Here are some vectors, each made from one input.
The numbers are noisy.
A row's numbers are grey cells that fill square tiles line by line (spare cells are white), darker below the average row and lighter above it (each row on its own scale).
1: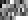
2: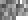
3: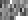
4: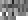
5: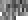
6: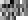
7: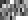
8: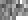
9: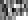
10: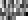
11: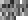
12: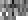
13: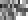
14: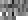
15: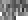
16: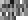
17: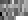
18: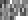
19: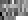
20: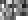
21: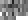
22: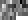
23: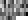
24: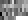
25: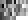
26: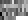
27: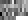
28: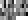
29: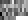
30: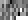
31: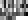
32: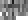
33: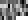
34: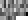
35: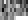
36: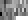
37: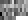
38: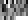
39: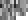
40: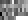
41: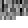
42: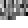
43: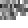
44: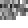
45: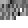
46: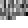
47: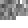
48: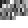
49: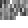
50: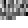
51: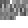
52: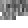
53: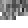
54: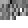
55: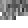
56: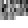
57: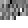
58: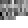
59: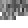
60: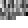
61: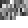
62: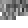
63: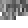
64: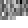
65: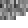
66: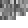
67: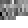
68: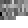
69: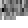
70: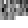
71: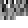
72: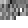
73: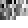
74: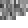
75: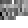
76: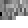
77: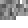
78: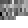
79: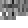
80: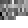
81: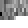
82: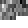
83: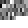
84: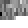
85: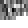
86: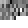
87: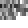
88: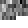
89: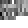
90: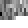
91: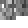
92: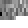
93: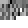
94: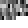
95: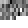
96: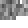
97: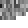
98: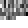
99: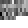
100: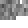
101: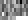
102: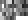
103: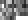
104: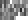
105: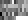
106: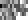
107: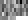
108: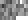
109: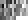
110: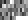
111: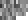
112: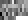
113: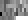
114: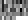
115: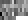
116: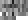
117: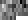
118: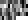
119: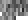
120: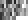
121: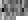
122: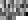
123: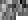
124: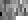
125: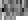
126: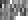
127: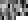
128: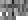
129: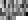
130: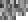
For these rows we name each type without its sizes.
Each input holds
either a label, or four true/false values.
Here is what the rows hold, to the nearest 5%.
About 10% of them hold a label. The rest hold four true/false values.
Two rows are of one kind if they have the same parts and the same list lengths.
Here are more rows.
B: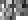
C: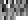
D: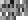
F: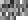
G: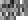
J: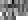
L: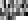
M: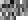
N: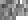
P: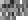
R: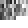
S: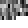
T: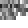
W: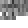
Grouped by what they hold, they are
B, D, F, G, J, L, M, N, P, R, S, T, W
C

